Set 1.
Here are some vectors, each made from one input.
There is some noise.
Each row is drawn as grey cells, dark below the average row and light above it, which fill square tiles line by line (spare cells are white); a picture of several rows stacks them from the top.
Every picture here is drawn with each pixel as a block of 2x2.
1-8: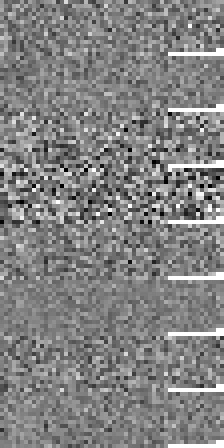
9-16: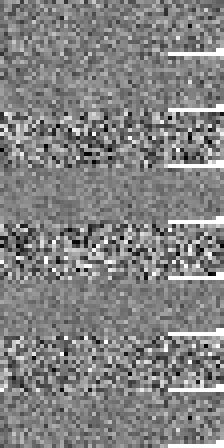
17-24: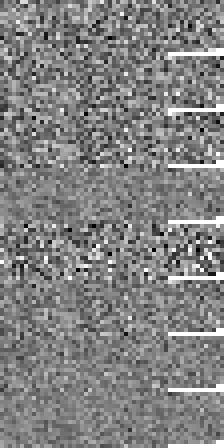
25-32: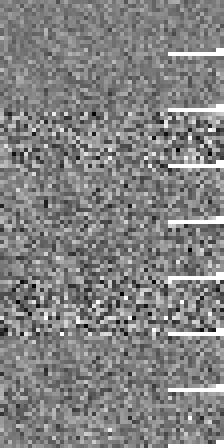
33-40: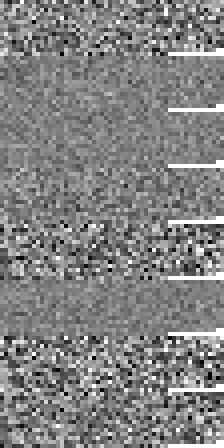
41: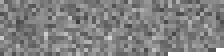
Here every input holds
three true/false values.
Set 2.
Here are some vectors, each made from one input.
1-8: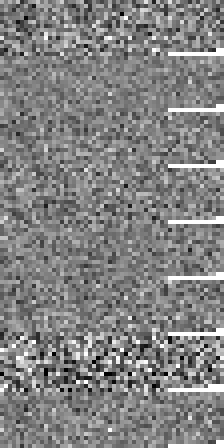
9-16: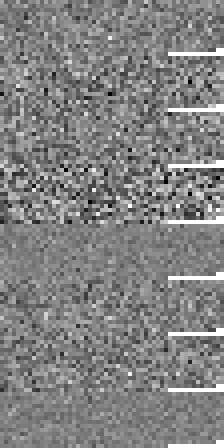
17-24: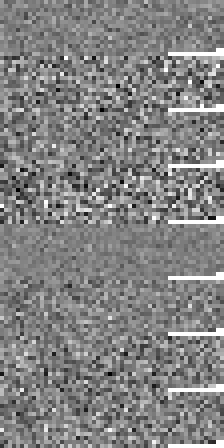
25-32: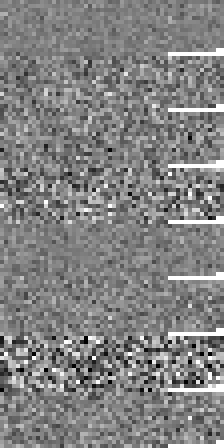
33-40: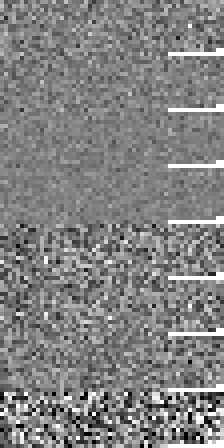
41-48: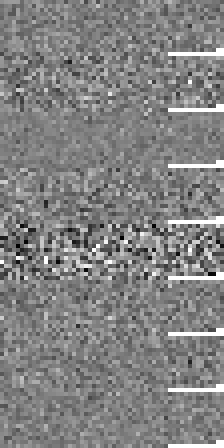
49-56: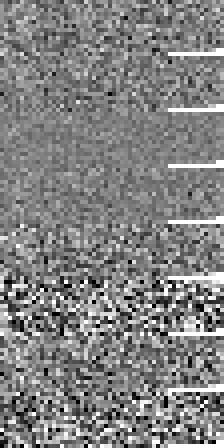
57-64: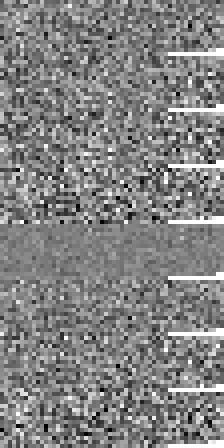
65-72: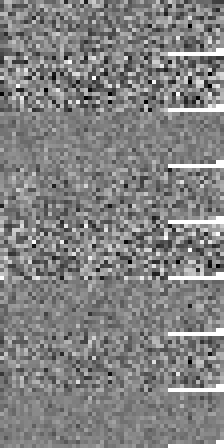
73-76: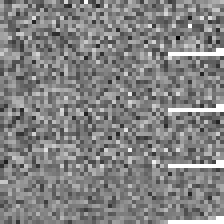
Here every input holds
either a fixed value, or four true/false values.
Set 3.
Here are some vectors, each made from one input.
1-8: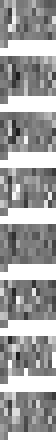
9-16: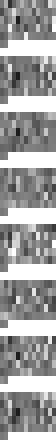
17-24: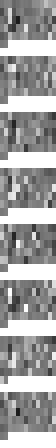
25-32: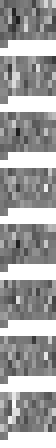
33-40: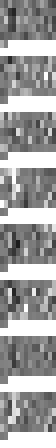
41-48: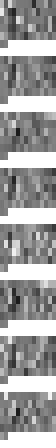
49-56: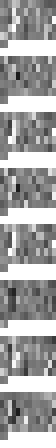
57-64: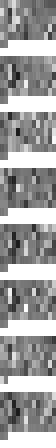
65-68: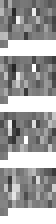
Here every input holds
four true/false values.
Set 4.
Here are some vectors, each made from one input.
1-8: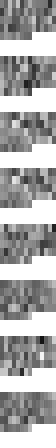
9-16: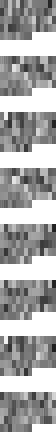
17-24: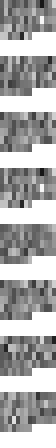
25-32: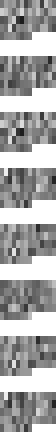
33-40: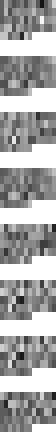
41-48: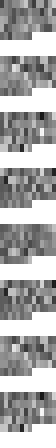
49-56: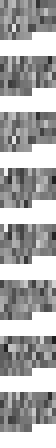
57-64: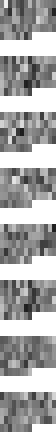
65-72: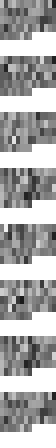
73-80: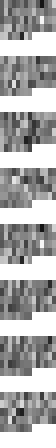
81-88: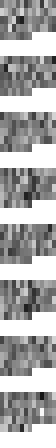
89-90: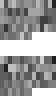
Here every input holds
one of 11 labels.
